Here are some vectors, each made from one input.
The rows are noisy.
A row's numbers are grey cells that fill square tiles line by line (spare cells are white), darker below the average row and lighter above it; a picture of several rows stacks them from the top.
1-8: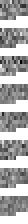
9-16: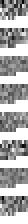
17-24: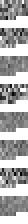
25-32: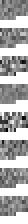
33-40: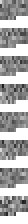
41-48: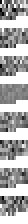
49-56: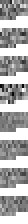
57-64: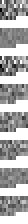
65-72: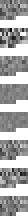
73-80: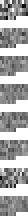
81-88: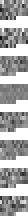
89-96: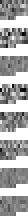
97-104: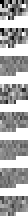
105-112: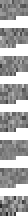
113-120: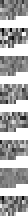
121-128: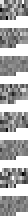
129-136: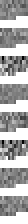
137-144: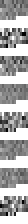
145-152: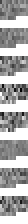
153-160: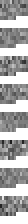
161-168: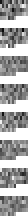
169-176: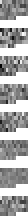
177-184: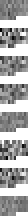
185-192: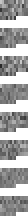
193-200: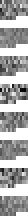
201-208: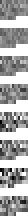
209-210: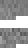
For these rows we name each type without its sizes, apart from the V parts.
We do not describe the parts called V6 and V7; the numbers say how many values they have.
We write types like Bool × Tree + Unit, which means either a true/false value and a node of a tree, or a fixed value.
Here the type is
((Circle + V7) × V6 + Line) × Line.
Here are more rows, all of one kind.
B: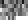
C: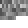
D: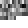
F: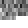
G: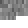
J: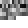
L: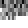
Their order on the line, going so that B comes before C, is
G, J, B, D, L, C, F.
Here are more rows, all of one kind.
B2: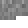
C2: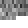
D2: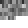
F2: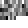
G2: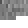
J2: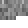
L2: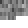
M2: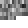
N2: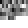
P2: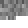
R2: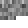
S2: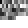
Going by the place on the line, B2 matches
M2, N2, P2 and S2.
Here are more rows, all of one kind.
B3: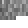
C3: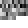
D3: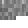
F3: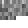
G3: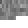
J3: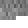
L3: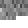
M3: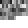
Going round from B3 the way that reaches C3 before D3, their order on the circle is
B3, M3, F3, J3, C3, D3, G3, L3.
